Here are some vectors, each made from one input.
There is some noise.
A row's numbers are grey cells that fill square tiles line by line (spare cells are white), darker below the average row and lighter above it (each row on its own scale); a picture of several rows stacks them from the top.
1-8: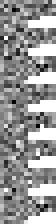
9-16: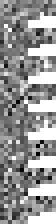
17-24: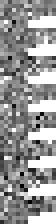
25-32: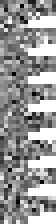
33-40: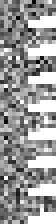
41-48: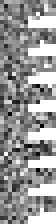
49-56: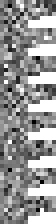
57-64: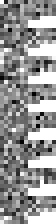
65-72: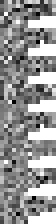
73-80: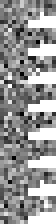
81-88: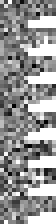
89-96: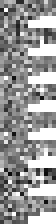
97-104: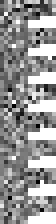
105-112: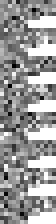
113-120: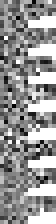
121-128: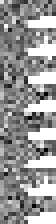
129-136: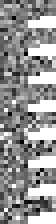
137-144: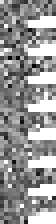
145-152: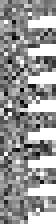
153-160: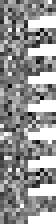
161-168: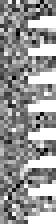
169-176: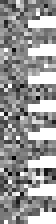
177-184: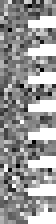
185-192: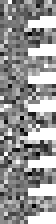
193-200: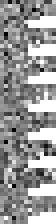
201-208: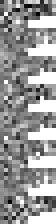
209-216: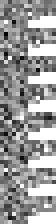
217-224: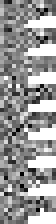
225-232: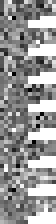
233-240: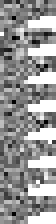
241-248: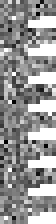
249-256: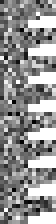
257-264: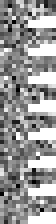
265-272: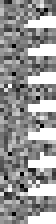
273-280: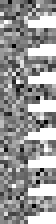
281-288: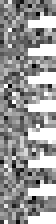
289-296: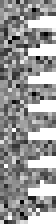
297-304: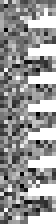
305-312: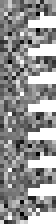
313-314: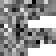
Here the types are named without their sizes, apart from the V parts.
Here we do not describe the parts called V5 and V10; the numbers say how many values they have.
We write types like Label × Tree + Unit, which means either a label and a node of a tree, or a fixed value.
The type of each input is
(Circle + Unit) × V5 + Label × V10.
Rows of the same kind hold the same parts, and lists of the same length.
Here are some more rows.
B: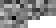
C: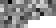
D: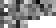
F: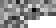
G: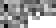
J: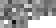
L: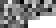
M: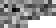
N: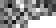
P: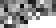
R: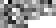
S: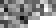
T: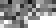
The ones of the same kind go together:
B, J, P, T
C, F, G, R, S
D, L, M, N

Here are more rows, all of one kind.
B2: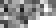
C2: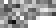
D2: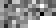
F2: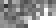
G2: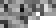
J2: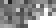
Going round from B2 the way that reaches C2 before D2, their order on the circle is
B2, C2, D2, F2, G2, J2.
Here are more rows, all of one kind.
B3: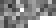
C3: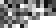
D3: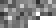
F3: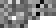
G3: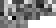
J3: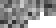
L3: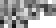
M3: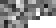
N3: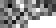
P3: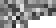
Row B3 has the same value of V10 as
M3, N3 and P3.
